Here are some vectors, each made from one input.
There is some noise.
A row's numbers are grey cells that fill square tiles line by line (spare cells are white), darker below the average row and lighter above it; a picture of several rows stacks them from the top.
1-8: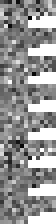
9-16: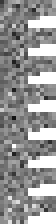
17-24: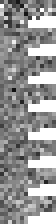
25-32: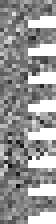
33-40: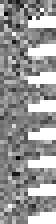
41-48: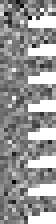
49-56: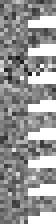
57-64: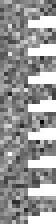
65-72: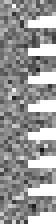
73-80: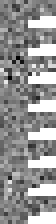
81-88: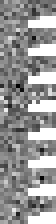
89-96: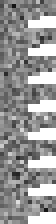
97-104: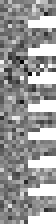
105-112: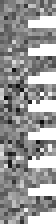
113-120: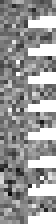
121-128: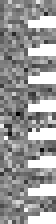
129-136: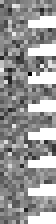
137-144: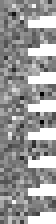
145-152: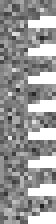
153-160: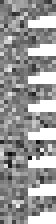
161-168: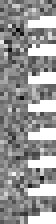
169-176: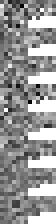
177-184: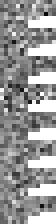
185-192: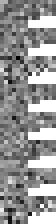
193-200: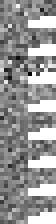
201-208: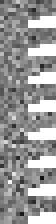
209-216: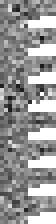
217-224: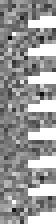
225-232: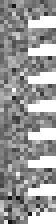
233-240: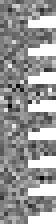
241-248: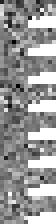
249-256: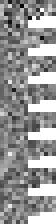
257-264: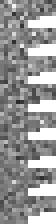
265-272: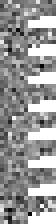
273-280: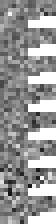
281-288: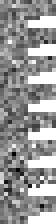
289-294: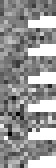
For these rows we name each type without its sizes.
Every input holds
a label, together with a list of items, each a point on a line and a true/false value.
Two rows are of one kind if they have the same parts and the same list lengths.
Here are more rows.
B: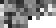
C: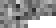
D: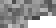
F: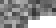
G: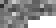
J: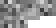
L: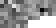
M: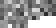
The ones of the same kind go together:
B
C, F, G
D, J, L, M

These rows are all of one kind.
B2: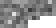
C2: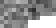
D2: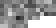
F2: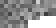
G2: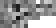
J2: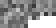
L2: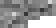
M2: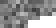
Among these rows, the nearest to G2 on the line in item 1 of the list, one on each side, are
B2 and L2.
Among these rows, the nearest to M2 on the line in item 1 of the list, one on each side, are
F2 and L2.
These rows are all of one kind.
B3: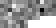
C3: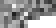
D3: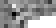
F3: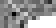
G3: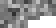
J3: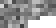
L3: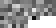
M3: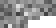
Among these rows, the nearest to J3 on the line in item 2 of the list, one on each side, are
C3 and D3.
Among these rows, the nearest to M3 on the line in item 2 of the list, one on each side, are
D3 and L3.
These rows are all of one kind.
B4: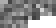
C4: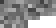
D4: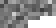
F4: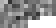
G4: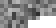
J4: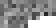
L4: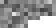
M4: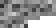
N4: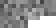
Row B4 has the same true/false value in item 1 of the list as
C4, D4 and N4.
